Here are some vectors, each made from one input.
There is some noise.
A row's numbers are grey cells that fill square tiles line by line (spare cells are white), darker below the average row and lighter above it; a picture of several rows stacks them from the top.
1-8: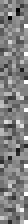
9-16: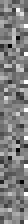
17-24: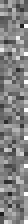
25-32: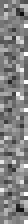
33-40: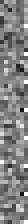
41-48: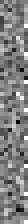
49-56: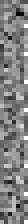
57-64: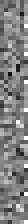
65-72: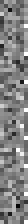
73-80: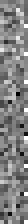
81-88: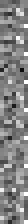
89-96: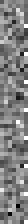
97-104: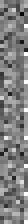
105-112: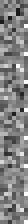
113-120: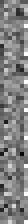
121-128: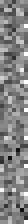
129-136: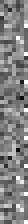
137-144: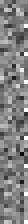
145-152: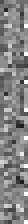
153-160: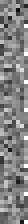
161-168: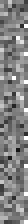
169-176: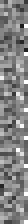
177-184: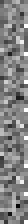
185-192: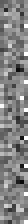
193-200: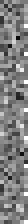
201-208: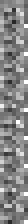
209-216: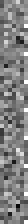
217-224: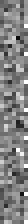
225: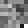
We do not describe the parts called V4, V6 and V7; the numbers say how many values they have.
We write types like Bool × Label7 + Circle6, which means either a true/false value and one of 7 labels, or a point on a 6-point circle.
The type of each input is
Bool × V4 × V6 × V7 + Tree8 × Tree8.
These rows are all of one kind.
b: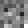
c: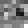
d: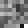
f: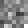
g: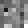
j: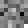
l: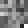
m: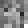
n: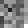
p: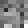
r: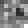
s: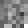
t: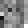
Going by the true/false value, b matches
f and n.
